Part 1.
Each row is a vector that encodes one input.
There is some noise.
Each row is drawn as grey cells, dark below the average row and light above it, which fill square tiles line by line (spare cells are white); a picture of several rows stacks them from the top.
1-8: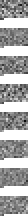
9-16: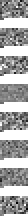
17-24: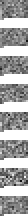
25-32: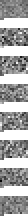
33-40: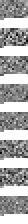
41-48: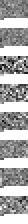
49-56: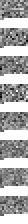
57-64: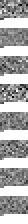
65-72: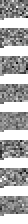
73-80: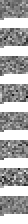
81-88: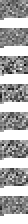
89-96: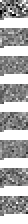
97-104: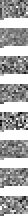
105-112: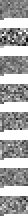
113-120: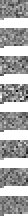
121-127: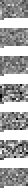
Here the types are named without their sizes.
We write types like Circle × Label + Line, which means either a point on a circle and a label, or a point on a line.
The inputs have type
Bool × Line + Label.
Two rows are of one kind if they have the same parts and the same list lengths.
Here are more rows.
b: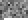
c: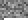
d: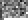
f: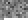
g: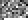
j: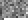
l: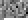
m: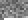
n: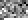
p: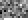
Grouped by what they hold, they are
b, c, g, l, p
d, f, j, m, n

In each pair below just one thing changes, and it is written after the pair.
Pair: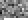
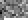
the true/false value
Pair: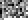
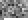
the place on the line
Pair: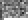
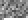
the true/false value
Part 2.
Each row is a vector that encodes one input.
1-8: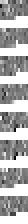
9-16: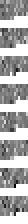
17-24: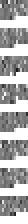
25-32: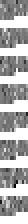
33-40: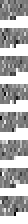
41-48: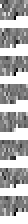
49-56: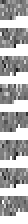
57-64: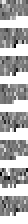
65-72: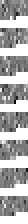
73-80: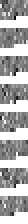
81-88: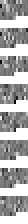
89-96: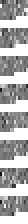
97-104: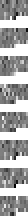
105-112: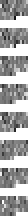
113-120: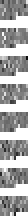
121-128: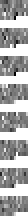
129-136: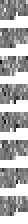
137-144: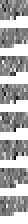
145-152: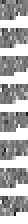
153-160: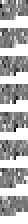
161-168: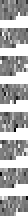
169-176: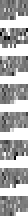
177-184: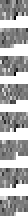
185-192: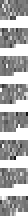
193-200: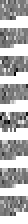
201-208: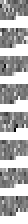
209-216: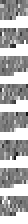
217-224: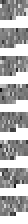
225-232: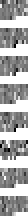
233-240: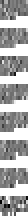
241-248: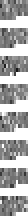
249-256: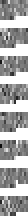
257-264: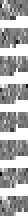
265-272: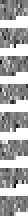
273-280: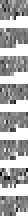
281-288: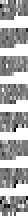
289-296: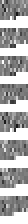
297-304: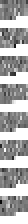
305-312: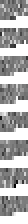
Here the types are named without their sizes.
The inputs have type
List(Circle).
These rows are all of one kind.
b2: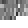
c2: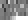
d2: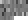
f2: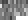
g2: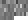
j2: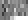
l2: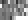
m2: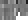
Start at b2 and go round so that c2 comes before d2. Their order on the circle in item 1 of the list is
b2, f2, l2, c2, j2, d2, g2, m2.
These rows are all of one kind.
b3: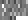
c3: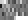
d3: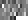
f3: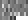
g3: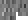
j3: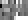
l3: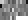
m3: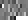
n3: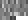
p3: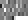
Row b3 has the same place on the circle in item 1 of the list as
d3, f3, m3 and n3.
